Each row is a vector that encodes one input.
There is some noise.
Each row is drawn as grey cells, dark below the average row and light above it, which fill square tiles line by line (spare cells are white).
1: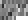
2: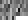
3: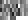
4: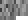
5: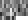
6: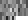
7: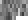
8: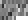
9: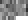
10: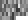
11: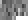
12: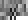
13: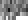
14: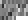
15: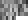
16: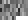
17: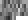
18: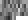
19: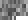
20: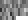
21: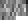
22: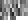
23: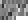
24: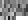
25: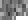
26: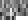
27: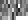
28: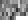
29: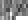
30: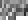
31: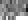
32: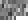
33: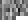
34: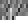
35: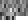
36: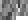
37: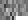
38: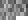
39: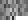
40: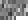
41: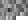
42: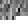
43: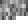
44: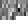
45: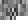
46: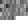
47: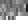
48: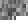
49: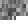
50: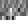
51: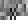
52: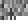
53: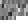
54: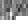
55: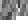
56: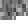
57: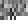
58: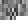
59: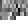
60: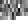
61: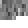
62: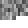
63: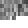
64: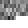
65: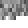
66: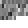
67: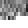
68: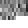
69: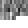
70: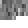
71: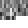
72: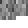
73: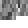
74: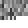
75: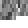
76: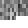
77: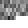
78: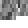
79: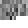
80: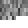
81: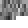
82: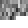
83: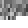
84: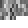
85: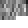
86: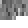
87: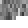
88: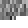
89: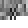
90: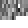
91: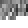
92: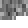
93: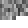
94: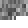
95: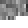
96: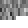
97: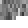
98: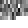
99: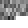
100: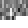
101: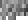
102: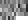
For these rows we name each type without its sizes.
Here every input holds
a point on a circle and a true/false value, together with either a point on a circle, or a fixed value.
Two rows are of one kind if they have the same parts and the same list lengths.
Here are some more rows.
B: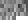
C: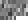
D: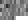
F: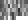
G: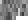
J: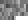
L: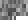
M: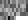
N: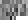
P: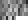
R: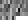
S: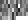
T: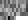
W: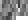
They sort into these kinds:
B, D, F, J, M, P, R, S, T
C, G, L, N, W

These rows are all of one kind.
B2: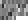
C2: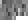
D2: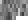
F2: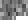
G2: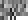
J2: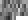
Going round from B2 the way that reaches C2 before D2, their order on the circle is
B2, G2, F2, C2, D2, J2.
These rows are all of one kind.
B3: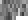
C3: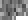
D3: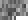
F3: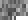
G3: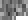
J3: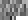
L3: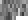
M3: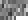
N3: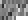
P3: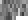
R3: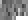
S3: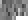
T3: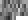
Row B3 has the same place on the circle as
L3 and P3.
